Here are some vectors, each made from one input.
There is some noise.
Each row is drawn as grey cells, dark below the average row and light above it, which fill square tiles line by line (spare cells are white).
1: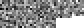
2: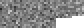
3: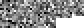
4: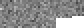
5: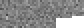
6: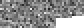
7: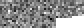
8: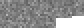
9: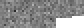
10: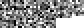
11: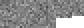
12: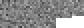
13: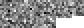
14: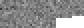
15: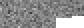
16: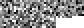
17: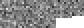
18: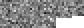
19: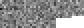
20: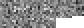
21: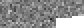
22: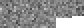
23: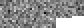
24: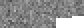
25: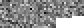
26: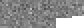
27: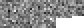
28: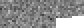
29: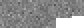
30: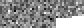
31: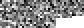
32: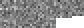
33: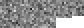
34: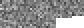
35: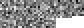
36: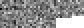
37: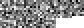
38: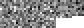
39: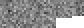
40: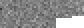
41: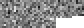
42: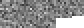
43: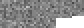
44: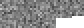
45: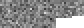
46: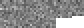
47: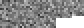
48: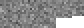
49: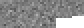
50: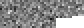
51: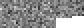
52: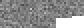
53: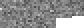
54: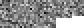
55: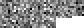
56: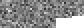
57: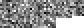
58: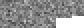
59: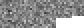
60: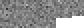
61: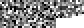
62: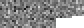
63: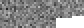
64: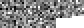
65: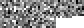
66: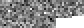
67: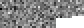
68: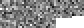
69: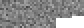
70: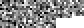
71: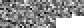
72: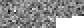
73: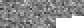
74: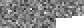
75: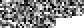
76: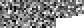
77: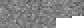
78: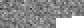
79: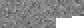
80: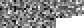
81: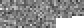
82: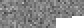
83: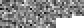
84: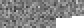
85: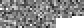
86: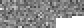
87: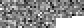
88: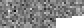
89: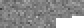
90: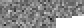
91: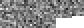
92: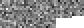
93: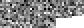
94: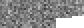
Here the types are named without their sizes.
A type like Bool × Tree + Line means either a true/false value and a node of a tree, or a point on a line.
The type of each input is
Label × Tree × (Tree + Unit).
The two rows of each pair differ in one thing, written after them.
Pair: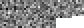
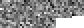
the label
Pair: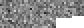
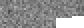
the node of one of the two trees
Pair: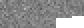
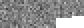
the label
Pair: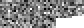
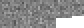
the label
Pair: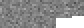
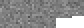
the node of one of the two trees
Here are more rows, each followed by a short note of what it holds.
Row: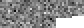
a label and a node of each of two trees
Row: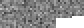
a label and a node of a tree
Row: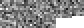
a label and a node of a tree
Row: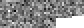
a label and a node of each of two trees
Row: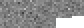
a label and a node of each of two trees
